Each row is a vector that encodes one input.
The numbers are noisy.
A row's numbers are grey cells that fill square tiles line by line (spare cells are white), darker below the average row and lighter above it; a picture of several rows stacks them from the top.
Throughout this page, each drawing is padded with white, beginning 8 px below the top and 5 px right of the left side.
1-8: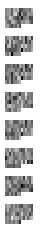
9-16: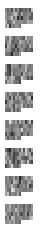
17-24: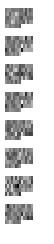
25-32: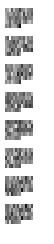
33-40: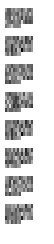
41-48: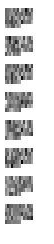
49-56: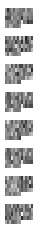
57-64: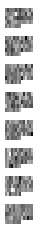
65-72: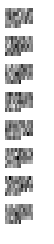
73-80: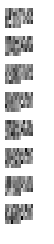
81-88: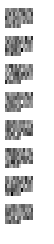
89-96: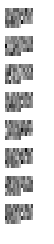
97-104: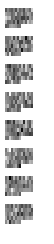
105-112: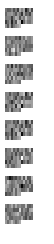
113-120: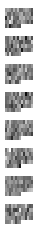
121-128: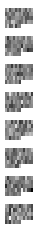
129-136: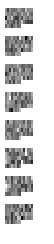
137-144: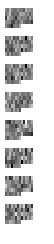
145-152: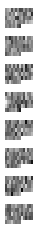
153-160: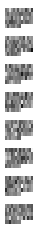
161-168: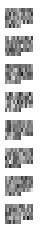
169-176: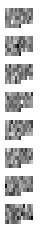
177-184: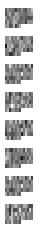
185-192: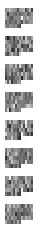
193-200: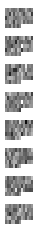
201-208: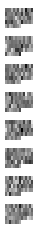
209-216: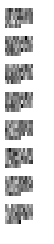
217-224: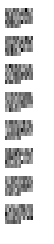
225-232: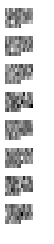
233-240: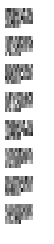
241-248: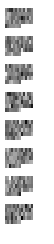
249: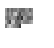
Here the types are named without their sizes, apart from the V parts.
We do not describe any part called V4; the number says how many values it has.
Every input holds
a label, a point on a line and a true/false value, together with a list of values of V4.
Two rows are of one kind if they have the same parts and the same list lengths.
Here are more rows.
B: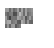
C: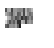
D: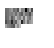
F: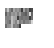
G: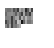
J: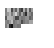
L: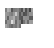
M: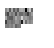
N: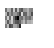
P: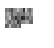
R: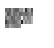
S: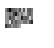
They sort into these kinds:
B, S
C, F, J, L, N, P
D, G, M, R

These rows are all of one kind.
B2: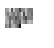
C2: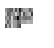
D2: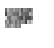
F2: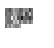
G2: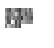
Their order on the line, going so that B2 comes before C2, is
G2, B2, C2, D2, F2.
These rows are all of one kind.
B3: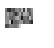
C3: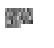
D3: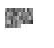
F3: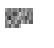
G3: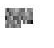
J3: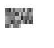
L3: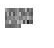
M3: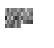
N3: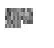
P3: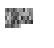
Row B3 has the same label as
C3, D3 and L3.
